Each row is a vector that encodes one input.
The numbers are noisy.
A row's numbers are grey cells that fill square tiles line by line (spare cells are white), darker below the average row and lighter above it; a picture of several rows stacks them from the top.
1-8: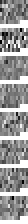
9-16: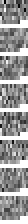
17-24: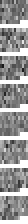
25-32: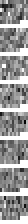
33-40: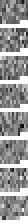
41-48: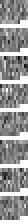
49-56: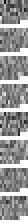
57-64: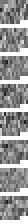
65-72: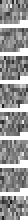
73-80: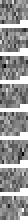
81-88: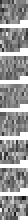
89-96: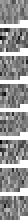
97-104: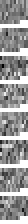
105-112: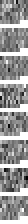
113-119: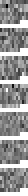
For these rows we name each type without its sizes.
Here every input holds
a list of points on a line.
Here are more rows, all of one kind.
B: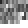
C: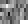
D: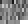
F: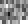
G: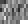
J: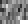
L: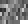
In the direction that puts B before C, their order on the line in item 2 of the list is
D, B, J, G, L, C, F.
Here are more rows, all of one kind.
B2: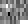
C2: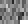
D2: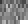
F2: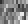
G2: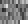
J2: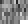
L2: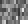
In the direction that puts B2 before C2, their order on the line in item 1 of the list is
F2, J2, B2, G2, C2, L2, D2.
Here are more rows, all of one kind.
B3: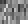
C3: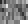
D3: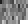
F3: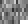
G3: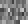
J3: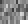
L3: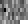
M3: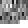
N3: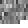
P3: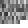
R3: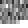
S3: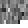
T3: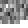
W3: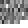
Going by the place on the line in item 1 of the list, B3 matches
J3, P3, T3 and W3.
